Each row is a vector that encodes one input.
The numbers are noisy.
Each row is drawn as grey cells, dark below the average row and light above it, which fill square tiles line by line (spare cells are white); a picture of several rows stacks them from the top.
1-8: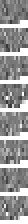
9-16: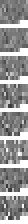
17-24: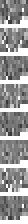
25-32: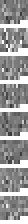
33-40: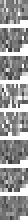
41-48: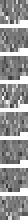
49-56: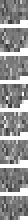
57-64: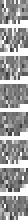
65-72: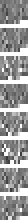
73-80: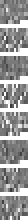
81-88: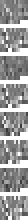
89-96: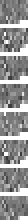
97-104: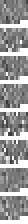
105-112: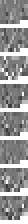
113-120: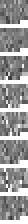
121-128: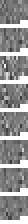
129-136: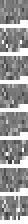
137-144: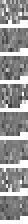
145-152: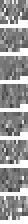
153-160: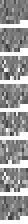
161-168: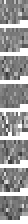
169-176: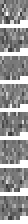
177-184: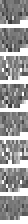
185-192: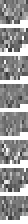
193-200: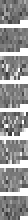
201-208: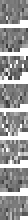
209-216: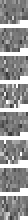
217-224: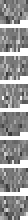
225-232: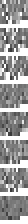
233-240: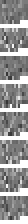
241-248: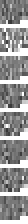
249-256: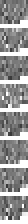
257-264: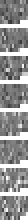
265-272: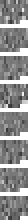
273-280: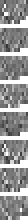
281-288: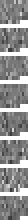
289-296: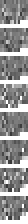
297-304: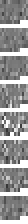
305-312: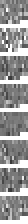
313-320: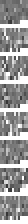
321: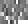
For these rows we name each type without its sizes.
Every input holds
a point on a line, together with either a label, or a point on a line.
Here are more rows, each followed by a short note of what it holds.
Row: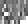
a label and a point on a line
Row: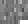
a point on each of two lines
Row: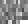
a label and a point on a line
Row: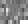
a point on each of two lines
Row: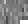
a point on each of two lines
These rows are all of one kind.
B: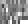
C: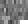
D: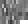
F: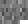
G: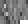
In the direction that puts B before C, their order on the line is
B, G, C, F, D.
